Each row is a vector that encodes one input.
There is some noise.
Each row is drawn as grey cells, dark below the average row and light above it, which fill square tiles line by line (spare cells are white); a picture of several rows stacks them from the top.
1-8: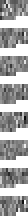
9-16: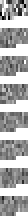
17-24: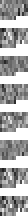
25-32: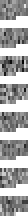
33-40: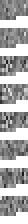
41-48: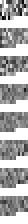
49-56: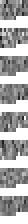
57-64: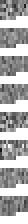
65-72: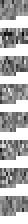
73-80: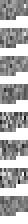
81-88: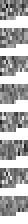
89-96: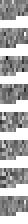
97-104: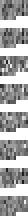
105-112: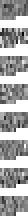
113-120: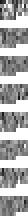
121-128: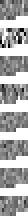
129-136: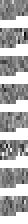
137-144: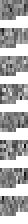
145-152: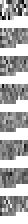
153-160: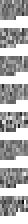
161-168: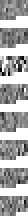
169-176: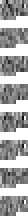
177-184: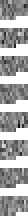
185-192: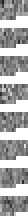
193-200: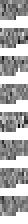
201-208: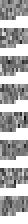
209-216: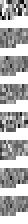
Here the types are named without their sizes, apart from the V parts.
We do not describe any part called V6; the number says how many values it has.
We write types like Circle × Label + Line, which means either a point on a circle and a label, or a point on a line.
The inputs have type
List(Bool × (Line + V6)).
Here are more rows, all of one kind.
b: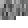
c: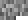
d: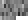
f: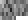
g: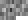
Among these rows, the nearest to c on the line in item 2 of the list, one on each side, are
b and g.
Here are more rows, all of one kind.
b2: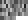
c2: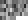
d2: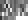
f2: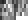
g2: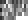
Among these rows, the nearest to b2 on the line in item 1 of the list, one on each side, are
d2 and g2.
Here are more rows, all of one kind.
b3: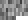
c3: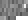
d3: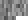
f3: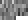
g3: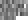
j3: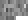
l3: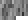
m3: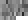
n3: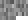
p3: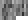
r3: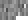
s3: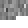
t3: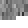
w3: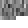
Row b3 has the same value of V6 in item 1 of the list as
d3, l3 and p3.
